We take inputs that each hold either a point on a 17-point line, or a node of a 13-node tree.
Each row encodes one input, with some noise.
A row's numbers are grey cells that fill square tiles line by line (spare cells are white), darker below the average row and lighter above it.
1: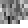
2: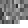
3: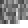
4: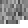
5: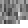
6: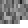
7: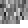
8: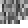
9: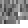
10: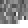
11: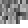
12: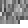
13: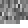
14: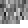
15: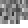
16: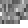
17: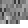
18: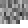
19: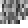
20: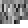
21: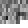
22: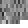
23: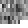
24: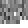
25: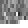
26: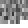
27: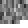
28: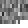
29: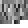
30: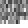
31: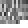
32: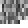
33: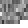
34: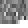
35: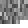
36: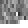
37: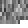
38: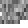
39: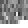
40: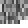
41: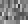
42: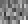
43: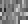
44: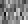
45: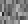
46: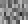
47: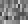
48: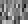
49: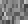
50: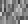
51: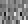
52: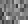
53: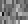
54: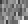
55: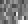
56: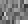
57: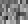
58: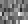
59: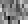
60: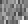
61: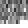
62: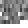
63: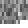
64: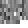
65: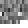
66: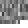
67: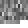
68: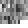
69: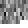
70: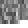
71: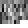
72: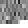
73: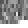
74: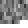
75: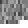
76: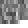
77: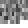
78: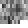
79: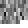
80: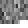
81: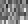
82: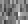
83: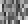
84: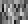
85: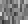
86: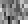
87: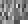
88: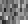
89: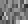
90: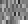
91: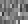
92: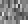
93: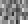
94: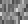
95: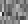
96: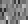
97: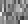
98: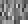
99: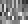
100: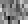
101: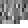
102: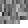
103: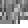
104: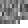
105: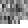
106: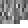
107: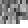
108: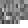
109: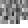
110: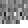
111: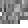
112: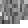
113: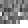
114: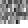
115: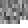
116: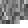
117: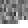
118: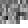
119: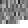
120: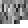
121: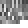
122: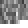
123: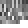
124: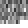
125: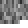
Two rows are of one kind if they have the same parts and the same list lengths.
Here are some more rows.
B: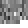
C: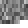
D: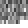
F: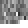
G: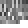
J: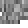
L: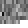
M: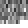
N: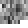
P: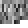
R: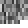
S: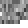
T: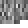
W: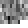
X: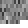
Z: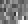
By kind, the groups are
B, D, G, M, N, P, R, T, W
C, F, J, L, S, X, Z

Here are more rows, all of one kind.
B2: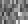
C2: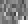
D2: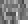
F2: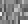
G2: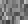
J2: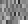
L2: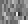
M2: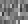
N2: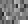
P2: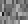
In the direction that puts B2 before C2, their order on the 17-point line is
F2, P2, B2, M2, G2, N2, D2, C2, L2, J2.
